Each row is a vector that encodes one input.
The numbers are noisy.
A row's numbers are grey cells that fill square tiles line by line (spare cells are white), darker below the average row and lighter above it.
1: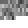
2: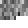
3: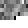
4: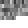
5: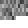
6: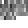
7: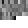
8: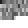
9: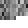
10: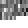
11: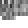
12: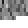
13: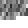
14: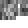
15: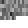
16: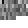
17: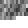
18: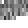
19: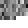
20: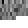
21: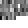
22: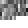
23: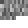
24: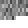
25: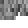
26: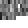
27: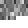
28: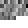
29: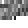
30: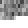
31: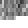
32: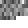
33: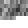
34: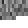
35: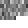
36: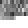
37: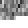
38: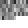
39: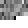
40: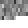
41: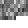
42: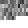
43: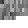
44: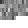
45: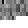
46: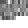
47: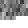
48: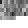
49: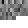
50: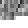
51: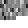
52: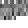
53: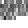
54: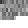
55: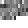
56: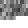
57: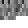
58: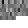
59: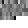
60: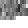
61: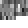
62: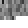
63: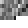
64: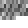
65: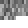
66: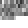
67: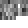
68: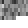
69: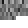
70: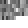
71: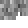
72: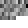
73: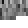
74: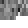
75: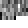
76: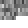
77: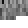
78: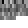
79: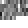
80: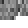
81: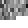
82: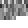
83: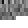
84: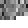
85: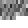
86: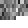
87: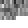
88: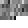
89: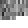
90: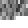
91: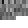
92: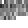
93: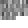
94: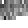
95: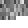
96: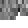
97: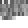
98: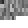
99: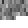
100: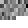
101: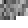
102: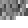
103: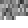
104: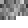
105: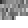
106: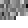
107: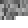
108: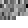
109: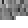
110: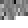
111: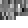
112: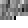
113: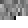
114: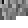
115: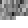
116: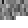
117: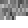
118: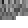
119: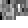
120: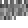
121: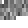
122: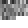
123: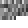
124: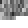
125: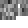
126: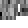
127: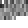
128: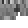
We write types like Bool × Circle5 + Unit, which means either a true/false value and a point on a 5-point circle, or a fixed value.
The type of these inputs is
Circle6 × (Label11 + Line6).
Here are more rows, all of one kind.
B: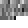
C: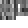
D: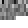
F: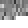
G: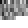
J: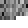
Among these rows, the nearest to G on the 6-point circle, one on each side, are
F and J.
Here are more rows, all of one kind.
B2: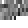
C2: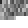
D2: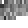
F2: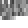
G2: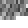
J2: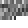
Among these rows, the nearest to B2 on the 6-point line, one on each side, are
F2 and J2.
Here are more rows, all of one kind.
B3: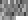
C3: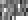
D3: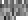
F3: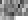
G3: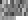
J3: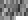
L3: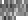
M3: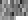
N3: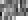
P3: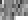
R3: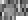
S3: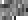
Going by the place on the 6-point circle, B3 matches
F3, G3, M3 and P3.
